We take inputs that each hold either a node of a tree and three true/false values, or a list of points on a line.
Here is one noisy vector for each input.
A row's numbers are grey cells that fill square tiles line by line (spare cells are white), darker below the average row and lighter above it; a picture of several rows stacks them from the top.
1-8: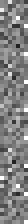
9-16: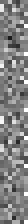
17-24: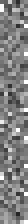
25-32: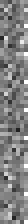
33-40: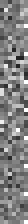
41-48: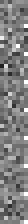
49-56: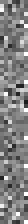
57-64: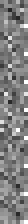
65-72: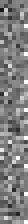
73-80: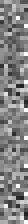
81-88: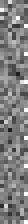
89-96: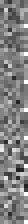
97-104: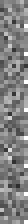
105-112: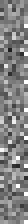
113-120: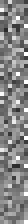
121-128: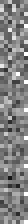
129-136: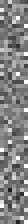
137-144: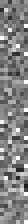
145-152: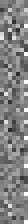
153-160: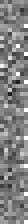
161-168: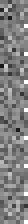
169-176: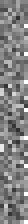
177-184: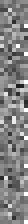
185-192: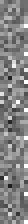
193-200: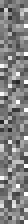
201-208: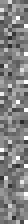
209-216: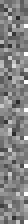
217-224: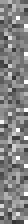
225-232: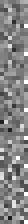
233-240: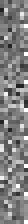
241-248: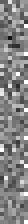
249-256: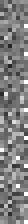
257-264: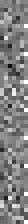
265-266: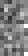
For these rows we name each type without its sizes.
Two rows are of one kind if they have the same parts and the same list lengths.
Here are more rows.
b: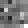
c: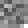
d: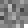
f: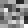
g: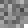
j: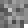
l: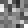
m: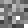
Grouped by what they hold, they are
b, c, d, g, j
f
l
m

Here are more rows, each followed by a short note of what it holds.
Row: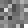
a node of a tree and three true/false values
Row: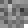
a node of a tree and three true/false values
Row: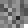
a node of a tree and three true/false values
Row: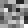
the empty list
